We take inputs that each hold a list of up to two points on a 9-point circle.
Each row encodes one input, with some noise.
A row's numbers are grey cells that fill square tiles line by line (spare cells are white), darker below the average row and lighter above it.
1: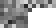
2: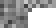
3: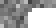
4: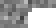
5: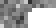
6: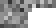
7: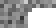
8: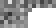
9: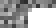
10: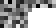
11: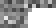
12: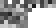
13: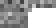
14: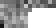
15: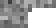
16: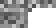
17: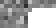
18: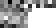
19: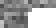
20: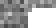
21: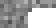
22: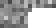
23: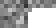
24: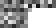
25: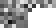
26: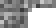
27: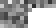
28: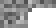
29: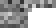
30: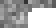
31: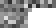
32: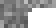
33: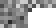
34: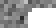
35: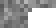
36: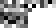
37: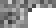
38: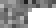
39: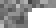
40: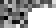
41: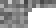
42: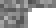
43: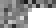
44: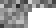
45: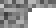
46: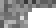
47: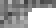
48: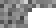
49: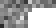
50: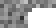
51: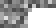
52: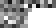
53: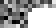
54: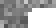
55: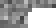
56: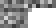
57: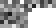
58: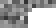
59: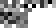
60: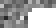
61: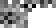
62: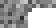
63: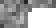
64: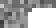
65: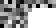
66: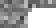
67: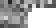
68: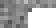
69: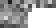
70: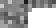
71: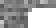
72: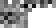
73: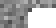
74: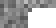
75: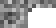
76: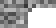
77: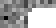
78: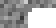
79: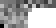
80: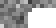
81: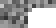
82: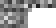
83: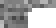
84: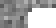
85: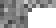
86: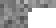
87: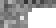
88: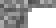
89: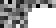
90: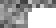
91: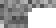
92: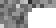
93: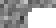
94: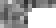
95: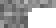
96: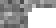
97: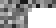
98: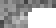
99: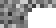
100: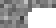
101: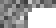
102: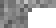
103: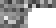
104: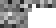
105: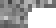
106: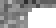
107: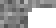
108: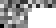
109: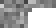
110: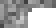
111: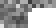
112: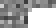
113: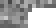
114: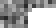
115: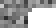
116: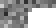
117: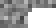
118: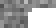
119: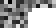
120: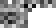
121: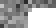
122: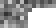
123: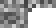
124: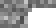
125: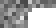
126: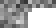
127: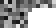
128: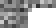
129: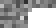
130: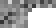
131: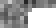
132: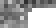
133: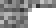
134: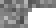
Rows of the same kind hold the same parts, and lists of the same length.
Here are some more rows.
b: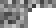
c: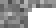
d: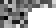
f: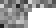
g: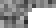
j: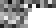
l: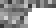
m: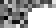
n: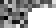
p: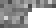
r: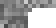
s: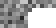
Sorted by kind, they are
b, f, g
c, j, l, p, r, s
d, m, n

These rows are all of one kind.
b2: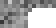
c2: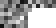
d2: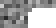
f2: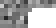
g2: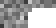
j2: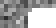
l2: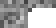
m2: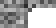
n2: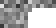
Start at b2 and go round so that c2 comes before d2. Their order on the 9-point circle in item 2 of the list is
b2, c2, l2, g2, d2, n2, f2, m2, j2.
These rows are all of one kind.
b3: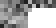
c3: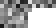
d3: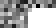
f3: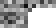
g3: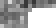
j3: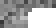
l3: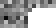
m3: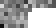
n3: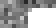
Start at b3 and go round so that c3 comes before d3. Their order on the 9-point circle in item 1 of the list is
b3, j3, m3, f3, c3, l3, d3, n3, g3.
